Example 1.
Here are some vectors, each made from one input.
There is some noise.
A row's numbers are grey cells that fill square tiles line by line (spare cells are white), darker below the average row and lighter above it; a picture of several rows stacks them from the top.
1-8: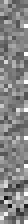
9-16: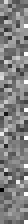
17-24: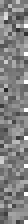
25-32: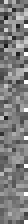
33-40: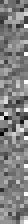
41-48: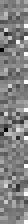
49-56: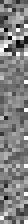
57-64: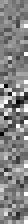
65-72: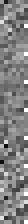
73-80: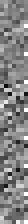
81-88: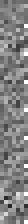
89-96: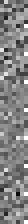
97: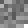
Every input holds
either a point on a 9-point circle, or a point on a 10-point circle.
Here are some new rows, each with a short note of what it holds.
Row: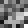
a point on a 10-point circle
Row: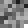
a point on a 9-point circle
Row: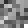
a point on a 10-point circle
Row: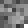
a point on a 10-point circle
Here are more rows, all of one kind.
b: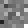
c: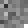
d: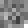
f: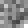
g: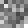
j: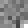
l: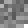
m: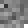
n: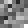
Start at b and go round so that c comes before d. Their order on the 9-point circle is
b, c, m, l, n, g, f, j, d.
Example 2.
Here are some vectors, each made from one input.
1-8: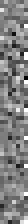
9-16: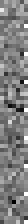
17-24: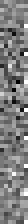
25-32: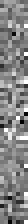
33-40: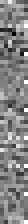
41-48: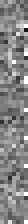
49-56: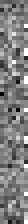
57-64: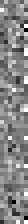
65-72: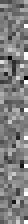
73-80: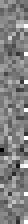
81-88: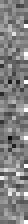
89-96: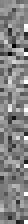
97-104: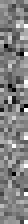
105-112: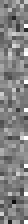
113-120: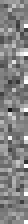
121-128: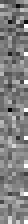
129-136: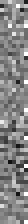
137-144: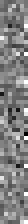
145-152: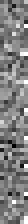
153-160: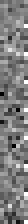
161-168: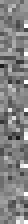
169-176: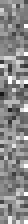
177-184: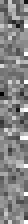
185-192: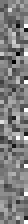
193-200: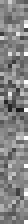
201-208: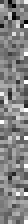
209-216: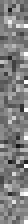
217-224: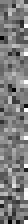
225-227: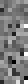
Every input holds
a node of a 15-node tree and a true/false value.
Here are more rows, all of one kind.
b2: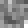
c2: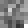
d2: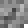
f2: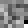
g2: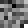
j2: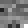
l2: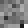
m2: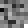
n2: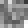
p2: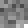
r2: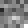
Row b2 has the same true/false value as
c2, d2, l2 and n2.
